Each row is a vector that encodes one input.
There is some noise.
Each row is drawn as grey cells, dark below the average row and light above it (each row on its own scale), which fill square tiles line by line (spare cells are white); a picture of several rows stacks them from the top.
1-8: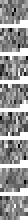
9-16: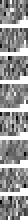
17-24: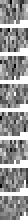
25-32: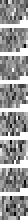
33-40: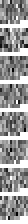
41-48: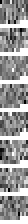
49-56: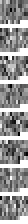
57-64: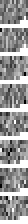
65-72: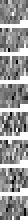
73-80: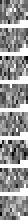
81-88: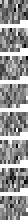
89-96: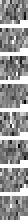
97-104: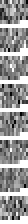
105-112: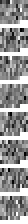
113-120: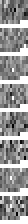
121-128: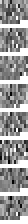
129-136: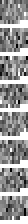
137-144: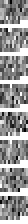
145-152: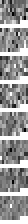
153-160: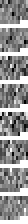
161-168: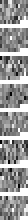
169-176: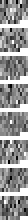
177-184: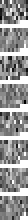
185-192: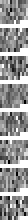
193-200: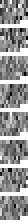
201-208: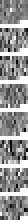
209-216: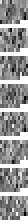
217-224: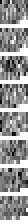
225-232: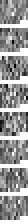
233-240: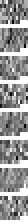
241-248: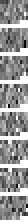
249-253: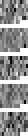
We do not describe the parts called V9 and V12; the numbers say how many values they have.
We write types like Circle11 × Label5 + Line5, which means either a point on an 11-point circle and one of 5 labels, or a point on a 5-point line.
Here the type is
Bool × Label8 × V9 × V12.
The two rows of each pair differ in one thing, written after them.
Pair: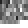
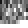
the value of V9
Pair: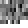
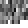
the value of V12
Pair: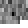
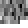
the label
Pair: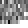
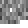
the label
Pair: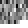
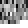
the value of V12
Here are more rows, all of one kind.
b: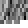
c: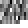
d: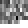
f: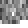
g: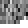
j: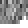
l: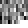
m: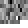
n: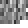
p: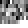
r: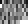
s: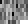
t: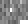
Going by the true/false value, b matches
c and m.
